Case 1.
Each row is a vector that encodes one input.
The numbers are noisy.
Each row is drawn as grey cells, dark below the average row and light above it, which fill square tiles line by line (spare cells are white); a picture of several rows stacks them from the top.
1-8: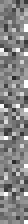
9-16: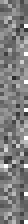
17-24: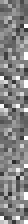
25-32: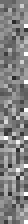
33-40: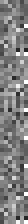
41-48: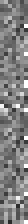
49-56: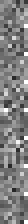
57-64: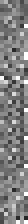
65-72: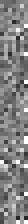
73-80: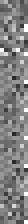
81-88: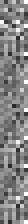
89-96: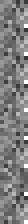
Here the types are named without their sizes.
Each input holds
a node of a tree.
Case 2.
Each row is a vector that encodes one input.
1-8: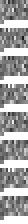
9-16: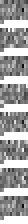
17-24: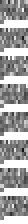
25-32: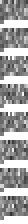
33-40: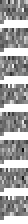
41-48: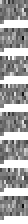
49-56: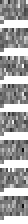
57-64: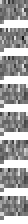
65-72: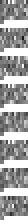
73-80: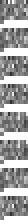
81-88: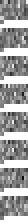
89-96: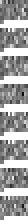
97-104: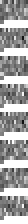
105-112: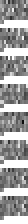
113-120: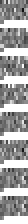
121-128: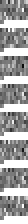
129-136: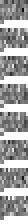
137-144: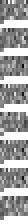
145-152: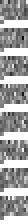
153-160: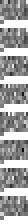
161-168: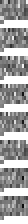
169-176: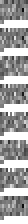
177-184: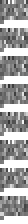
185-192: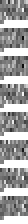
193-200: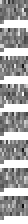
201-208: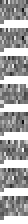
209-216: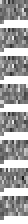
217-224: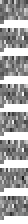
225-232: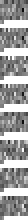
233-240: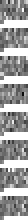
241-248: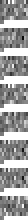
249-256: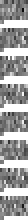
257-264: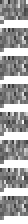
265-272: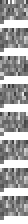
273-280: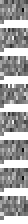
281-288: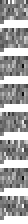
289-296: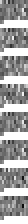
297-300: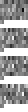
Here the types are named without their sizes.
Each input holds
three true/false values.
